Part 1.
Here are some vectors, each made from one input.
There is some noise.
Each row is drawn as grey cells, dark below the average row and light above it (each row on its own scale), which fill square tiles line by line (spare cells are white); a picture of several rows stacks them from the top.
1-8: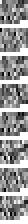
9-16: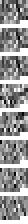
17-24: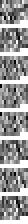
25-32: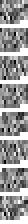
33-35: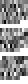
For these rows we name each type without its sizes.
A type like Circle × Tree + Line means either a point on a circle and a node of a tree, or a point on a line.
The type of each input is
Line.
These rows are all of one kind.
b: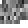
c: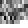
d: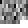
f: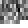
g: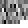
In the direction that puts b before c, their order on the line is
f, b, g, d, c.
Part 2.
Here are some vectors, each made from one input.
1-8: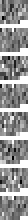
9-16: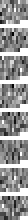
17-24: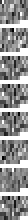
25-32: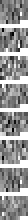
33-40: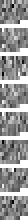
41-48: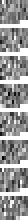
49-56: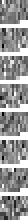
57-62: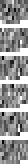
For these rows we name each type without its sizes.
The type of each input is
Bool × Bool × Bool × Bool + Unit.
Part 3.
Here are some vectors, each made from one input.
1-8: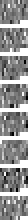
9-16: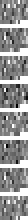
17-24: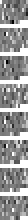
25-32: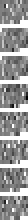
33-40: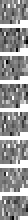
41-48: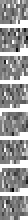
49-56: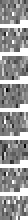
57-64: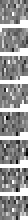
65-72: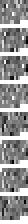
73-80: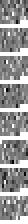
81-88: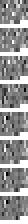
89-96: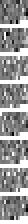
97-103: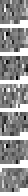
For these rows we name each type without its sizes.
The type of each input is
Tree.
